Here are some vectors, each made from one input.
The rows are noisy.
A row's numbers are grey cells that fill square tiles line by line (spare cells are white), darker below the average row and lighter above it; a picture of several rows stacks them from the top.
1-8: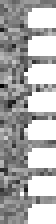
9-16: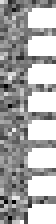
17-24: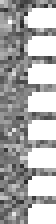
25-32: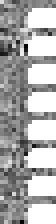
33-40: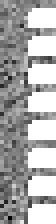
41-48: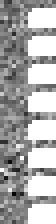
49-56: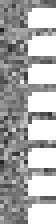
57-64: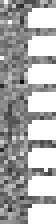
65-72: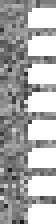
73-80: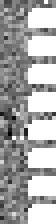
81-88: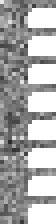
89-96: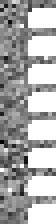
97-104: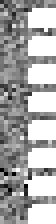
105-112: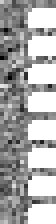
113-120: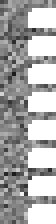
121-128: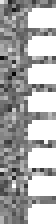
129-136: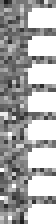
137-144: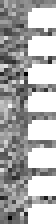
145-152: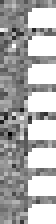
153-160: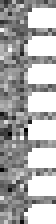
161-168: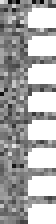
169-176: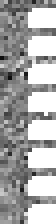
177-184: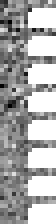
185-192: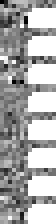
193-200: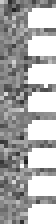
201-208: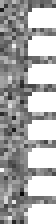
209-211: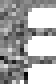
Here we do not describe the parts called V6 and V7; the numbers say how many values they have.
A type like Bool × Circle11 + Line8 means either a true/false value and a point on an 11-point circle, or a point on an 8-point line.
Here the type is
Bool × Bool × Bool × Line5 × V6 + V7.
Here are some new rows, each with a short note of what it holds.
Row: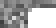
a value of V7
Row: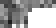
a value of V7
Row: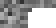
a value of V7
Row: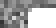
a value of V7
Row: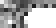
a point on a 5-point line, three true/false values and a value of V6
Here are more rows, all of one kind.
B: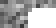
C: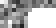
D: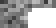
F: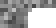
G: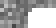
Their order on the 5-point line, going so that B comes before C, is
B, C, D, G, F.
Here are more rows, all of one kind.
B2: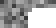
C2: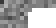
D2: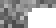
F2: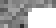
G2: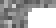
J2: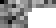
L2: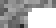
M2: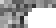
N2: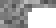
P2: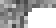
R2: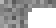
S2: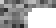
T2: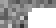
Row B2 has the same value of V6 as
F2 and L2.
